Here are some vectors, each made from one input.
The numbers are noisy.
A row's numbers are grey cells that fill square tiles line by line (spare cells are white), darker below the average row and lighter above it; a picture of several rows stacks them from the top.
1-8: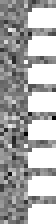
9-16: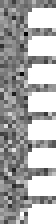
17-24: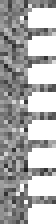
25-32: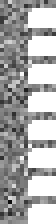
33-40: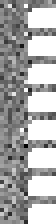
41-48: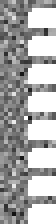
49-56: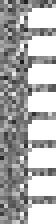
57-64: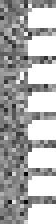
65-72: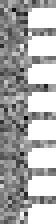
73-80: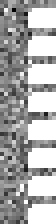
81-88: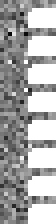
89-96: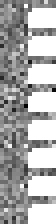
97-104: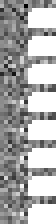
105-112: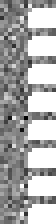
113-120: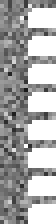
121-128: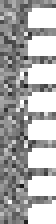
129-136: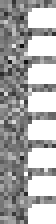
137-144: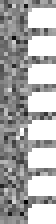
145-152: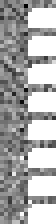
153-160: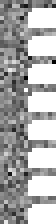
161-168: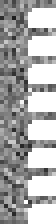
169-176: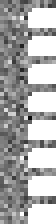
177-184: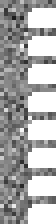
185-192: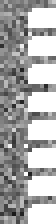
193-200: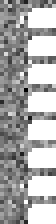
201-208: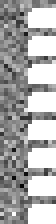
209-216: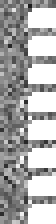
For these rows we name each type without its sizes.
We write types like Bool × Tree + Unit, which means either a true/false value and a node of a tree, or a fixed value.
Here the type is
List(Line).
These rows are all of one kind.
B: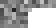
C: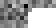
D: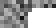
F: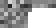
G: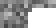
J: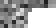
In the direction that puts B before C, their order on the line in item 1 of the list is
B, C, F, D, G, J.
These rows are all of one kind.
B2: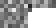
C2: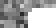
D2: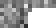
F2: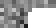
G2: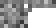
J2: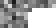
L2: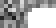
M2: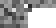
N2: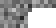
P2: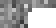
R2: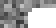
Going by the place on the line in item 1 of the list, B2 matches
D2, G2, N2 and P2.
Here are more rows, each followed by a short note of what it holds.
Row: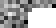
the empty list
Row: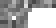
a list of three items
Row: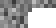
a list of two items
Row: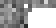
a list of two items
